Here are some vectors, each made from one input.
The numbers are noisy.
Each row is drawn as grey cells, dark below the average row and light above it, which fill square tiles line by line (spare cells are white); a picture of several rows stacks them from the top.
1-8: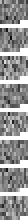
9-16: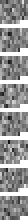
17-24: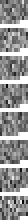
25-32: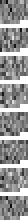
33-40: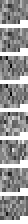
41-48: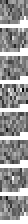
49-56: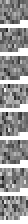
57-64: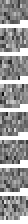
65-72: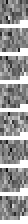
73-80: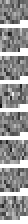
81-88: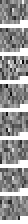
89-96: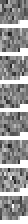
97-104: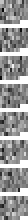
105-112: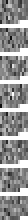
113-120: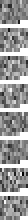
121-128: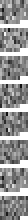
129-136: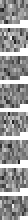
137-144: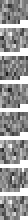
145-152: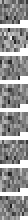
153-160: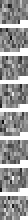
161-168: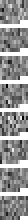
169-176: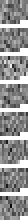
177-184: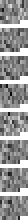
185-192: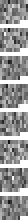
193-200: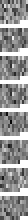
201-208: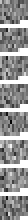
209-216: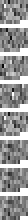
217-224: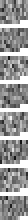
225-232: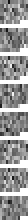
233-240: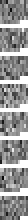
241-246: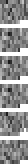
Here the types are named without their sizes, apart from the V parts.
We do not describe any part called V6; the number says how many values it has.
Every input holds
either a true/false value and a value of V6, or a list of points on a line.
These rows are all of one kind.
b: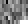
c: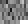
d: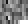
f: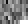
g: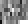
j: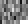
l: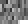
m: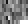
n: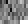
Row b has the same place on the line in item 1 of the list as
f, j and m.
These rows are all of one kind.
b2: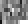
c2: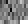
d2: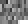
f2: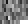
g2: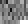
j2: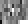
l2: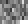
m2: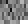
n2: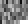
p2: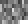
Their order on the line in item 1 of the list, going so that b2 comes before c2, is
f2, n2, b2, j2, d2, p2, l2, g2, m2, c2.
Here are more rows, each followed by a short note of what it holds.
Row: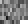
a list of one item
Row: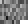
a list of one item
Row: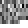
the empty list
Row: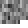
a list of one item
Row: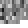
a true/false value and a value of V6
